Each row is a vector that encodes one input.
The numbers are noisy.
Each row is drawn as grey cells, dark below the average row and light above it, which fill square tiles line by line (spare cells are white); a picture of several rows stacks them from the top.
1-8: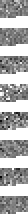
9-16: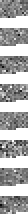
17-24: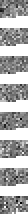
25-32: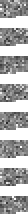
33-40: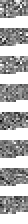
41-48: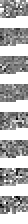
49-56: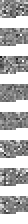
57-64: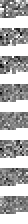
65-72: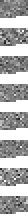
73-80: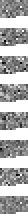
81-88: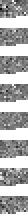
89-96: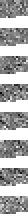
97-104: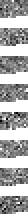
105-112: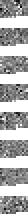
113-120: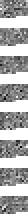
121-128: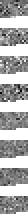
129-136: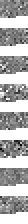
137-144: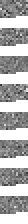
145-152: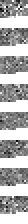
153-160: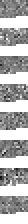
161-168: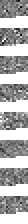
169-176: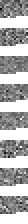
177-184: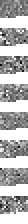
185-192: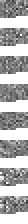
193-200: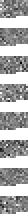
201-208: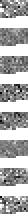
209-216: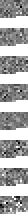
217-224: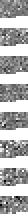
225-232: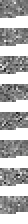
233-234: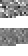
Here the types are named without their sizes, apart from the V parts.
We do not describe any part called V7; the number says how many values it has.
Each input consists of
either a point on a circle and a label, or a value of V7.
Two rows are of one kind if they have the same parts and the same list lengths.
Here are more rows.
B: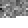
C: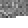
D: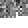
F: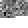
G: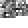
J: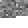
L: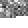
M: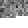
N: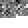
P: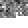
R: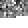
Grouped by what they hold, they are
B, C, J, L, M, R
D, F, G, N, P

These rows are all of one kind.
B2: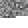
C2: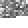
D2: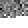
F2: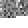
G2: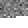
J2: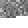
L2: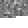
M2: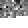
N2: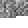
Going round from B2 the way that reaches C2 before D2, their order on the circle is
B2, C2, D2, G2, N2, L2, F2, J2, M2.
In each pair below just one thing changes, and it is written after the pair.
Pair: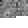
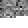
the label
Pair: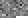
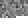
the place on the circle
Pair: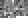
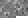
the place on the circle
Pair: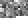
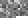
the label
